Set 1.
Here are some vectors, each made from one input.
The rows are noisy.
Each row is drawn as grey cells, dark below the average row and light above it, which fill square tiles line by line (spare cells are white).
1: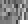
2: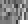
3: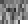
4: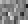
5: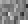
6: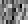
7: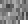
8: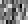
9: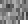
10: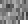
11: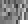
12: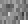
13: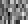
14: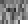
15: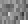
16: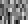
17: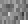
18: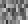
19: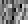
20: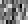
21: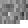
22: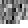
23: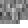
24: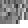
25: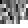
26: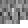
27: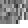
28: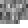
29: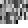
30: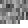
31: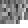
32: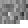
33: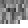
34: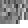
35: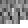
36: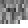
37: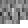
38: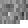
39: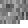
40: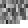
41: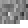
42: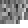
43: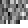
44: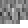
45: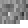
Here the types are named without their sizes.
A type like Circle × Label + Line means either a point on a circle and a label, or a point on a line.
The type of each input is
Line.
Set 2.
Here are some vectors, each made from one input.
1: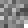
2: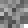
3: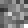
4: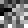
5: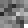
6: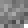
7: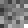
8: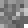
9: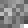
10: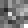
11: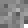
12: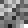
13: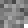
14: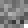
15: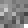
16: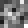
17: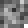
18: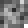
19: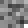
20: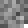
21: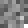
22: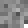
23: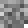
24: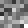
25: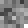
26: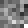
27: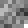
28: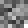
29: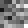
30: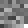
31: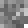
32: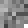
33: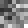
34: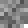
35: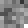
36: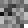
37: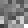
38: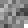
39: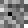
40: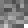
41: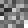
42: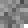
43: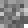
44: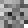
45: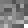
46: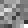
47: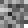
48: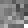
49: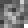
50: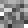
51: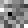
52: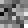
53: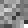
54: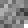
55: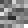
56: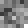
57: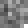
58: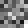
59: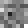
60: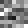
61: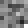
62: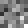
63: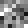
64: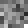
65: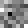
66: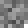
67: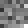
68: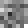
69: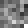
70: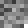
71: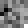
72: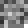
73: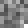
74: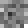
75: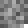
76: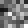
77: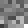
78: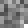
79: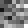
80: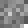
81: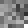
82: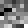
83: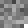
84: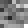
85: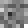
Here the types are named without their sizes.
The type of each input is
Tree.
